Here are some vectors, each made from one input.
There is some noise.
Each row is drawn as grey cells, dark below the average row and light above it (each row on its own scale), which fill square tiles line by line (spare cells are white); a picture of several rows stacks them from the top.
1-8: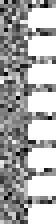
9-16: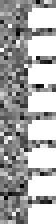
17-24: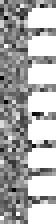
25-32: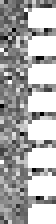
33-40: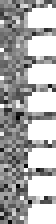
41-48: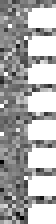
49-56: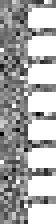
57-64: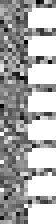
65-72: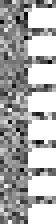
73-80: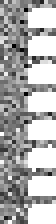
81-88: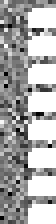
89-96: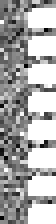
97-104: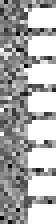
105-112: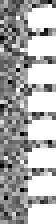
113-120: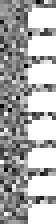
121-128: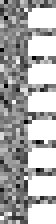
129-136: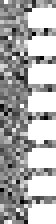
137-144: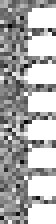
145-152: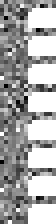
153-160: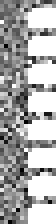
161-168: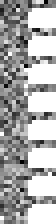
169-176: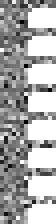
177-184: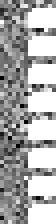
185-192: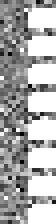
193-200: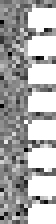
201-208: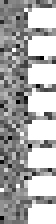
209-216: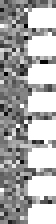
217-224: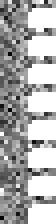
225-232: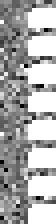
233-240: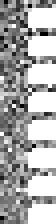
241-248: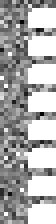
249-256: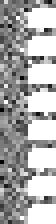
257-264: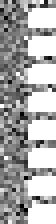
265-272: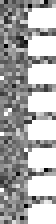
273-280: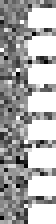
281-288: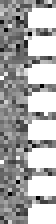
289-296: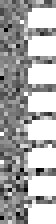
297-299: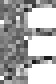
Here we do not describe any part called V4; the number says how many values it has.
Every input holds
a list of up to three items, each a true/false value and a value of V4.
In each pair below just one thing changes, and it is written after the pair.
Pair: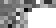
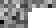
the true/false value in item 1 of the list
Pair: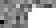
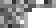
the true/false value in item 1 of the list
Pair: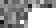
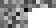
the value of V4 in item 1 of the list
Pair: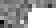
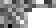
the true/false value in item 1 of the list
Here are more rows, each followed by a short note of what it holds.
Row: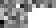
a list of one item
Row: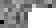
a list of one item
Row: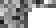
a list of two items
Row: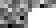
the empty list
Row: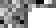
a list of two items
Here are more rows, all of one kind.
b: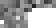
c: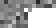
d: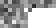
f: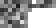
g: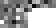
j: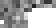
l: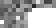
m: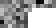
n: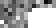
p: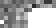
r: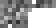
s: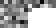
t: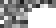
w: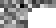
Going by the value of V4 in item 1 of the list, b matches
g, l and s.
